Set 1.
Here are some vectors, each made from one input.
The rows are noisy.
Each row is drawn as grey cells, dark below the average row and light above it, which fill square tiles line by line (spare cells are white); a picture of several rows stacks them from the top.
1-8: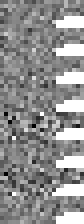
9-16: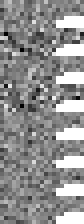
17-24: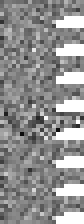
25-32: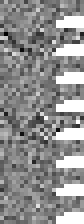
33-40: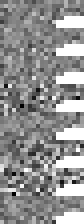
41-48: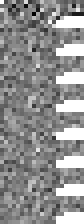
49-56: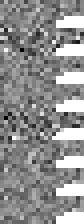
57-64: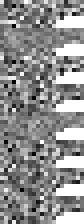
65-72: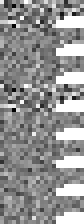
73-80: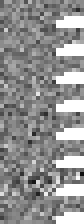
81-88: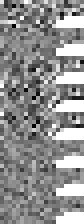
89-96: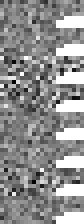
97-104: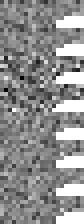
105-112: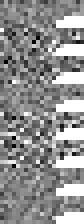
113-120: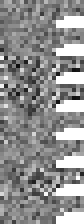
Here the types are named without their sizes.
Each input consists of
either a fixed value, or a node of a tree, or four true/false values.
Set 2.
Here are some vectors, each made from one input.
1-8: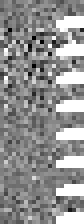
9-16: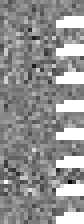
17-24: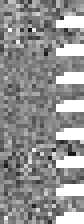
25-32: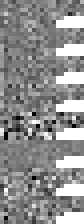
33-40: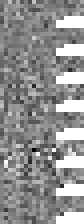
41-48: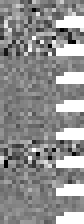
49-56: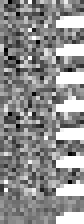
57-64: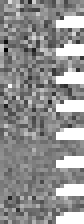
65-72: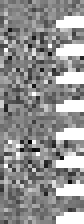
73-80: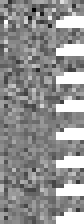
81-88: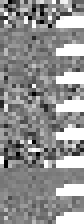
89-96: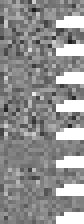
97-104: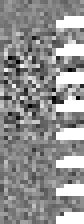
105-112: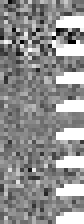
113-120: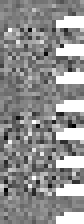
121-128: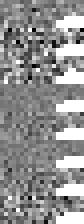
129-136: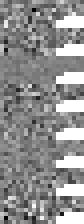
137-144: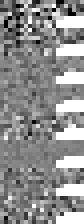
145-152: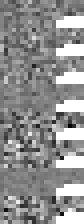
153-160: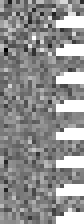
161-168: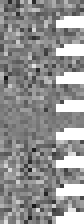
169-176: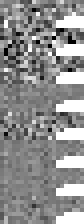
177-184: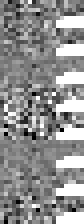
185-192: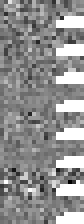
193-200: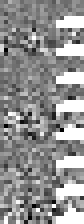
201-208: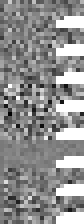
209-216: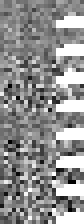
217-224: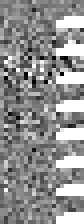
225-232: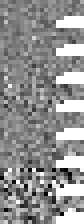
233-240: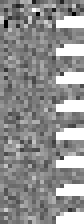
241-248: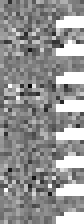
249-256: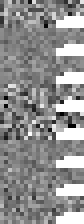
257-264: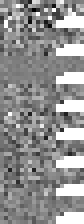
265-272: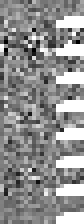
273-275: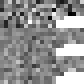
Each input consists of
either a point on a 13-point line, or a point on a 16-point line.
